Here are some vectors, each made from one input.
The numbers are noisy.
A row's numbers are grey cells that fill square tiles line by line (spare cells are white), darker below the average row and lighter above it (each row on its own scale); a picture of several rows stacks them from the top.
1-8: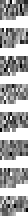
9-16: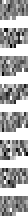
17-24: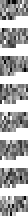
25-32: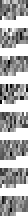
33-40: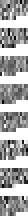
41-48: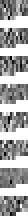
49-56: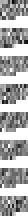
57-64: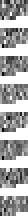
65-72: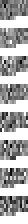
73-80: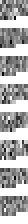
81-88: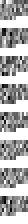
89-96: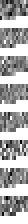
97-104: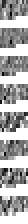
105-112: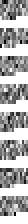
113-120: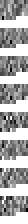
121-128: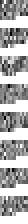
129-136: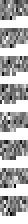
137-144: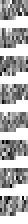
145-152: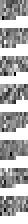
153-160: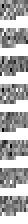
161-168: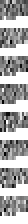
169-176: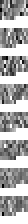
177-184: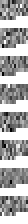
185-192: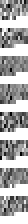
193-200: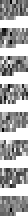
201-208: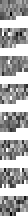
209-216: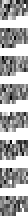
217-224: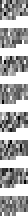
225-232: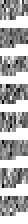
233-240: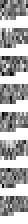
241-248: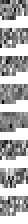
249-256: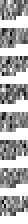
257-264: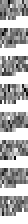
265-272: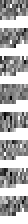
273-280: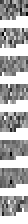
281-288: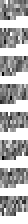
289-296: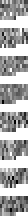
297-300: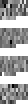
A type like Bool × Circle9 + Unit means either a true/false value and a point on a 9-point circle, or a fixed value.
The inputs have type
Bool × Bool × Bool × Bool × Circle14 + Unit.
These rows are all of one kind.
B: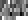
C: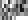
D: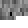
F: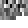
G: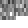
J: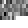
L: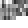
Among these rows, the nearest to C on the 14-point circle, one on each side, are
J and L.
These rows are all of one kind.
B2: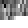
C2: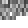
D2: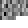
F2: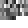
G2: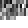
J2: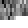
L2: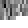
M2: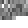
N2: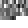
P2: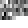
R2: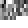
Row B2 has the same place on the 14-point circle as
J2 and L2.
